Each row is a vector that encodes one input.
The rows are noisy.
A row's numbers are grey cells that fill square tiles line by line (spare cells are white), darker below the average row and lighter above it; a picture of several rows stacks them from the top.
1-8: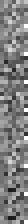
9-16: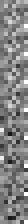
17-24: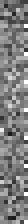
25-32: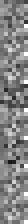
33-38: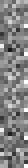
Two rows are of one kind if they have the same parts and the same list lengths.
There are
2 kinds of row.
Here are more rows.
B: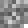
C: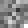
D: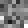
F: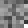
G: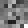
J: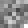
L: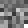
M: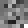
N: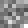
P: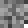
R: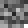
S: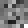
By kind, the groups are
B, C, J, N
D, F, G, L, M, P, R, S

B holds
a point on each of two 3-point lines.
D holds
a point on a 5-point line.
